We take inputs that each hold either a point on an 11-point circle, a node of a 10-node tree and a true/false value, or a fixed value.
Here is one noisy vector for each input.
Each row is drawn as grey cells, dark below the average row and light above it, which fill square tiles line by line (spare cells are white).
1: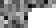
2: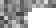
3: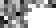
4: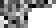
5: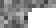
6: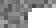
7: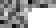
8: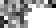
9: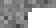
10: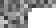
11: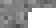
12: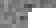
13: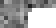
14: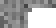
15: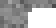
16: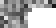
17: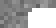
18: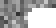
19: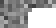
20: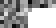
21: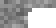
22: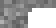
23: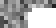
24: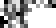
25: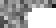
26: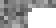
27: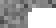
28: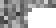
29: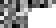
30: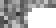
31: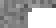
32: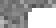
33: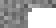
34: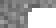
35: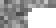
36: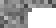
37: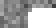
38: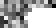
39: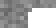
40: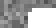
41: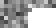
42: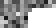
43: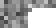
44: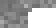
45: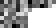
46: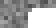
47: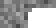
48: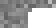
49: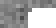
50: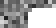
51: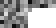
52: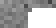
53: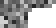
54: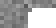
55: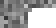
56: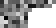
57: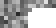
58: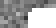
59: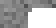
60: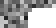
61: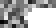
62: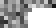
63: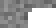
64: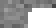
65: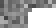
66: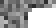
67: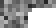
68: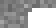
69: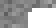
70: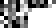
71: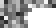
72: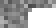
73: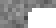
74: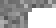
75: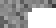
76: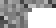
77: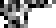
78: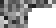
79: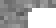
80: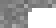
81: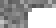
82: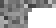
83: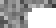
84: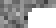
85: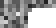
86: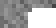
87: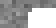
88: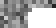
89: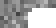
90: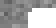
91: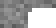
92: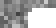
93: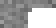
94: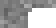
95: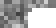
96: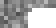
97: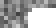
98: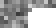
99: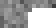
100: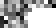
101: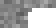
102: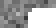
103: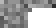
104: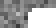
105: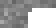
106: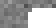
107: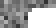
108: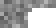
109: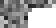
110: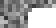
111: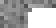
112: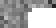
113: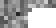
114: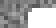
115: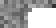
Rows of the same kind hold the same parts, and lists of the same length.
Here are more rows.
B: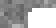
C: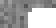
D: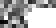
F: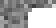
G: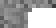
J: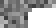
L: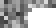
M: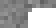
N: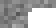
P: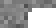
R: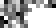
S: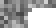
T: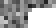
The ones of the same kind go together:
B, C, F, G, J, L, M, N, P, R, S, T
D

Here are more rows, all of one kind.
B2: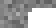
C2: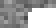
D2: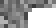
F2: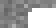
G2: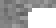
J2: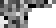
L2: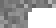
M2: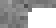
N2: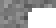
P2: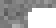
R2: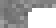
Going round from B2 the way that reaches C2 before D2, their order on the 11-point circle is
B2, R2, J2, G2, P2, L2, M2, C2, N2, D2, F2.
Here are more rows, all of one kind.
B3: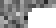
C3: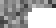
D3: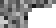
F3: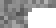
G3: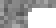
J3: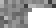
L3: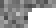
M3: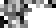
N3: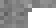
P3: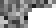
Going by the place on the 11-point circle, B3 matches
D3, N3 and P3.
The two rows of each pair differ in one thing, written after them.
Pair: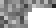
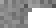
the node of the tree
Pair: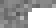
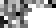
the true/false value
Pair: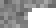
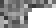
the place on the 11-point circle
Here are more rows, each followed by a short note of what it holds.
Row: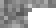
a point on an 11-point circle, a node of a 10-node tree and a true/false value
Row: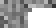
a point on an 11-point circle, a node of a 10-node tree and a true/false value
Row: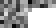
a fixed value
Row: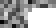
a fixed value
